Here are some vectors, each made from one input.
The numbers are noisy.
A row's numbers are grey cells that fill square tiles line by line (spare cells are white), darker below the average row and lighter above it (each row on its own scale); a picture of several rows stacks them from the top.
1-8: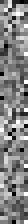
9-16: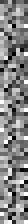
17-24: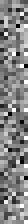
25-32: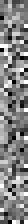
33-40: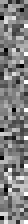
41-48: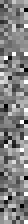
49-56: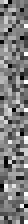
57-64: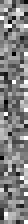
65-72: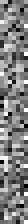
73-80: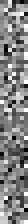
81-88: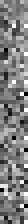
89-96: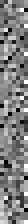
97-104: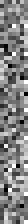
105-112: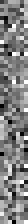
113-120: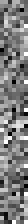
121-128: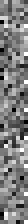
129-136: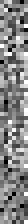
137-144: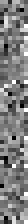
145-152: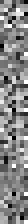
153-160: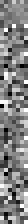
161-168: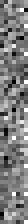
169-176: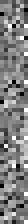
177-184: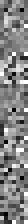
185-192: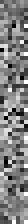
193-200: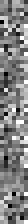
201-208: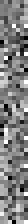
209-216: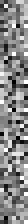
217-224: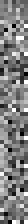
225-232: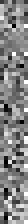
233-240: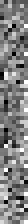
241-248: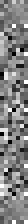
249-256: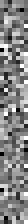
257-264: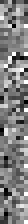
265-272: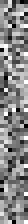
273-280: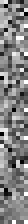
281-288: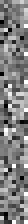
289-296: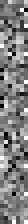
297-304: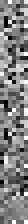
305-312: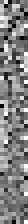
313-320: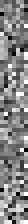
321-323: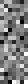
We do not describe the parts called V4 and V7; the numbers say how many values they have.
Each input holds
a value of V4, together with either a node of a 16-node tree and a true/false value, or a value of V7.
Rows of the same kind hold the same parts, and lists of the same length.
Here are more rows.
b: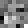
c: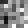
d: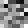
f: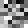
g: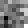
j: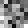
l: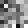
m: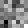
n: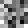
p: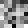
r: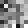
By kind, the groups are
b, d, f, j, n, p
c, g, l, m, r

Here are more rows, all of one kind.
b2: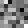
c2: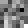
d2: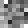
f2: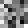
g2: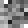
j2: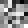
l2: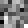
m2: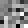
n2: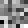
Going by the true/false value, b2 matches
c2 and l2.
